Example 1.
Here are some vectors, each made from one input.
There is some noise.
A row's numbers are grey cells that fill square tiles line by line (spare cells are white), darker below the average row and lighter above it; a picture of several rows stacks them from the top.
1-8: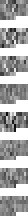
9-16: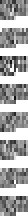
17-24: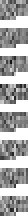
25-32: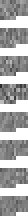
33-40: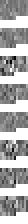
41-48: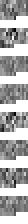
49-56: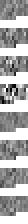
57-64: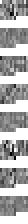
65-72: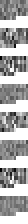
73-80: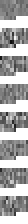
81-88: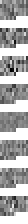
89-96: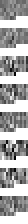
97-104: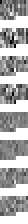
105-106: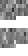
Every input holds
a list of up to two points on a 6-point line.
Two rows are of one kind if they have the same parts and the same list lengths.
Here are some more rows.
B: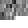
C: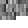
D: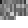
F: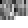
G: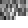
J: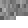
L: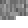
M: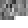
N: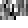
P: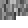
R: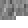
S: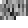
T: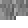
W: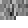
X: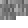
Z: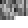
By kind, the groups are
B, C, F, J, S, Z
D, L, M, R, T, W, X
G, N, P

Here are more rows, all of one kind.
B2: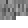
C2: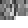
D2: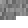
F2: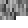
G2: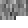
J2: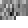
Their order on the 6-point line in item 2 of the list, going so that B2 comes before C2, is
B2, F2, G2, J2, C2, D2.
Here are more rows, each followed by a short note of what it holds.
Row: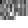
a list of one item
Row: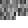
the empty list
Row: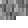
a list of one item
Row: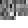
a list of one item
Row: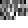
the empty list
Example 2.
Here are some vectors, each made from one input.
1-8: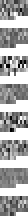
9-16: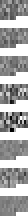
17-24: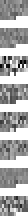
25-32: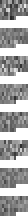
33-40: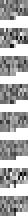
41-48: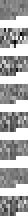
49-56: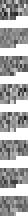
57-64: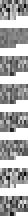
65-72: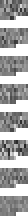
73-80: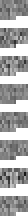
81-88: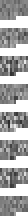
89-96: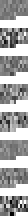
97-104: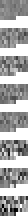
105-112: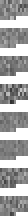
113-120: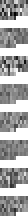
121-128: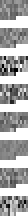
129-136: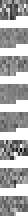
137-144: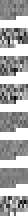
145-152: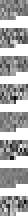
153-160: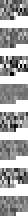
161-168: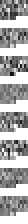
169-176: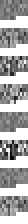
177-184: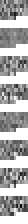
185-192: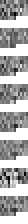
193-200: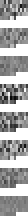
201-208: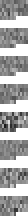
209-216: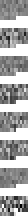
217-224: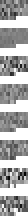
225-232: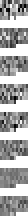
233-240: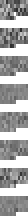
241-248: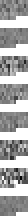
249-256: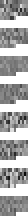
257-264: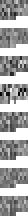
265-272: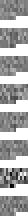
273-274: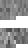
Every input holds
either a point on a 6-point circle and a true/false value, or a fixed value.
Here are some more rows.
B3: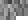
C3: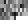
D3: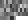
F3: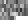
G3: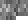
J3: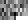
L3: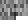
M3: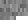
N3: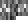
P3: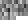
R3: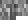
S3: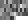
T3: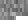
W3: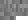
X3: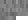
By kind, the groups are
B3, G3, N3
C3, D3, F3, J3, L3, M3, P3, R3, S3, T3, W3, X3

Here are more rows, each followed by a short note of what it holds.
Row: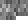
a fixed value
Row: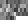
a fixed value
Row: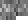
a fixed value
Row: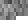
a fixed value
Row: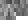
a fixed value
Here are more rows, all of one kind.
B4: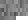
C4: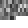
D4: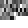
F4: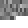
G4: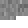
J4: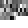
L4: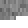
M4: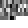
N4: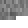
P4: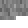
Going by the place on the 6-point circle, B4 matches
F4, M4 and P4.
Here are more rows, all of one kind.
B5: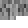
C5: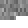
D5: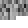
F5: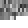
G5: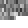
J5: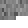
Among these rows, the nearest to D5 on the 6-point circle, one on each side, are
G5 and J5.
